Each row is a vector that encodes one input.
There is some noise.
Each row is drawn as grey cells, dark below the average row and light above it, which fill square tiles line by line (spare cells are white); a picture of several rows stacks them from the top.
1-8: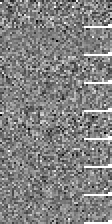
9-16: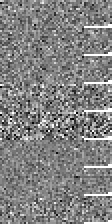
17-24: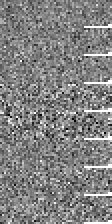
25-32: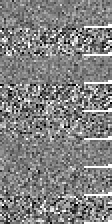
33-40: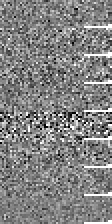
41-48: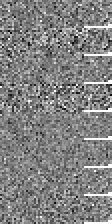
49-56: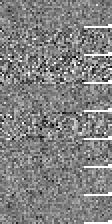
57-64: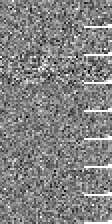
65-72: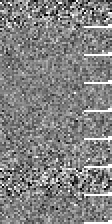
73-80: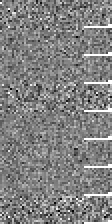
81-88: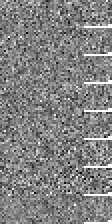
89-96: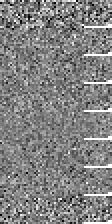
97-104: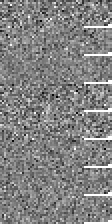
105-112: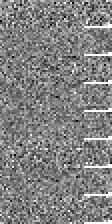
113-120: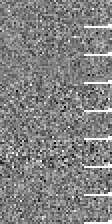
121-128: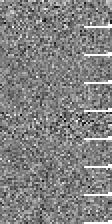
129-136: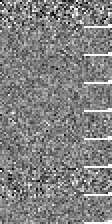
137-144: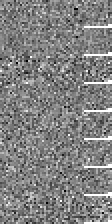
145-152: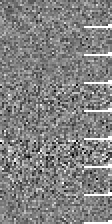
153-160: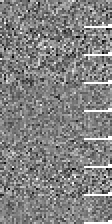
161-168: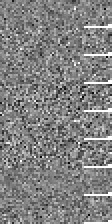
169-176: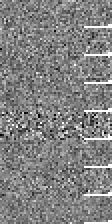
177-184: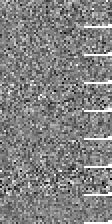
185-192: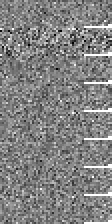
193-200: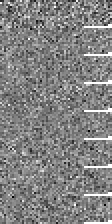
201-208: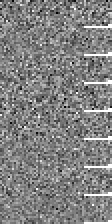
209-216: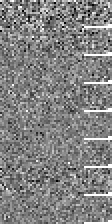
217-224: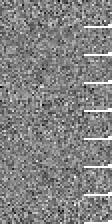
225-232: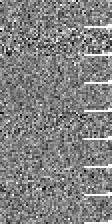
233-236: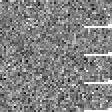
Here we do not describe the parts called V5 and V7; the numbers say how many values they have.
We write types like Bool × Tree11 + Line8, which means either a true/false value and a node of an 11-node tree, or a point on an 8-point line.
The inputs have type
Bool × (Line6 + V5) + Label6 × V7.
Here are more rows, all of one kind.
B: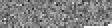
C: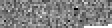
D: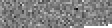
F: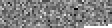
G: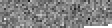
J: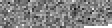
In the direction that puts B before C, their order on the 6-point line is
B, G, J, C, D, F.
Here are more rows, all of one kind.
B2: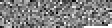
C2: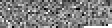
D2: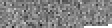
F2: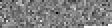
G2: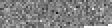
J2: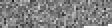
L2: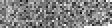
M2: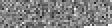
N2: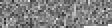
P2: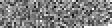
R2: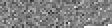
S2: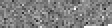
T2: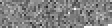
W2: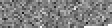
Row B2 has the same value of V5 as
C2, D2, L2 and R2.
